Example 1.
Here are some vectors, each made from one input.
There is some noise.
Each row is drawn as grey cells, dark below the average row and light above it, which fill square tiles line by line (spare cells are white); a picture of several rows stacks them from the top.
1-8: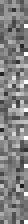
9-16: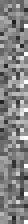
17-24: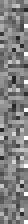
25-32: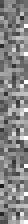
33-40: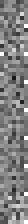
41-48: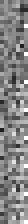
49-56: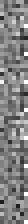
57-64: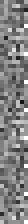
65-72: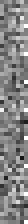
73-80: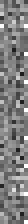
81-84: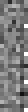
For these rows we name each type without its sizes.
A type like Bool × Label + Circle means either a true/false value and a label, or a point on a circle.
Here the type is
Line + Tree.
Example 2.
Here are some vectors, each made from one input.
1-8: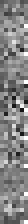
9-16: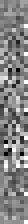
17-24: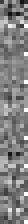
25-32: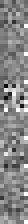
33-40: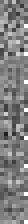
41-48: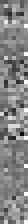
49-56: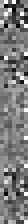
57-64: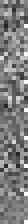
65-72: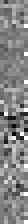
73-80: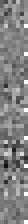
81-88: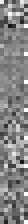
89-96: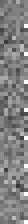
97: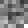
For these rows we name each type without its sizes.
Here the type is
Bool × Label.
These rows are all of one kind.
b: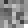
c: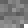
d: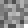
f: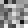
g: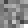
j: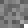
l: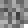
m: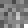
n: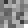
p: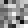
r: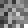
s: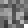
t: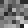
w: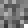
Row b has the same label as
f, l and t.
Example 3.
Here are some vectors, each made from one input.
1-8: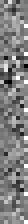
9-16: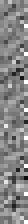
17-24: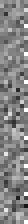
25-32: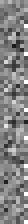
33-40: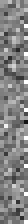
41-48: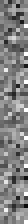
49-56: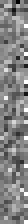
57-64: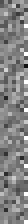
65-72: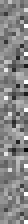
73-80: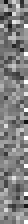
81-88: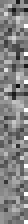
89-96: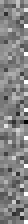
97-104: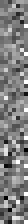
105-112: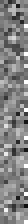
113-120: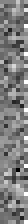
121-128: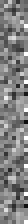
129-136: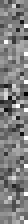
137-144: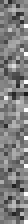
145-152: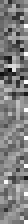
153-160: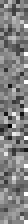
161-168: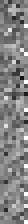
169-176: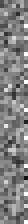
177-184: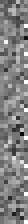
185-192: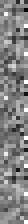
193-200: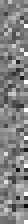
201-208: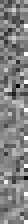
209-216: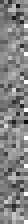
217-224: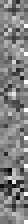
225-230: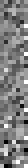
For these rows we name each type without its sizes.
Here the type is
Bool × Circle.
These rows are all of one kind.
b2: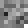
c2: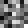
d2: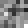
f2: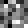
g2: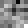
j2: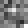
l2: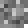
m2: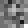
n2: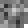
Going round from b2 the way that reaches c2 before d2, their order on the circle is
b2, c2, f2, g2, d2, m2, j2, n2, l2.
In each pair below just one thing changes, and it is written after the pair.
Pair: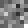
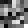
the true/false value
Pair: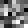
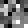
the place on the circle
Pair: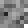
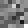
the place on the circle
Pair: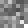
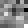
the place on the circle
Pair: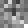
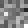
the place on the circle
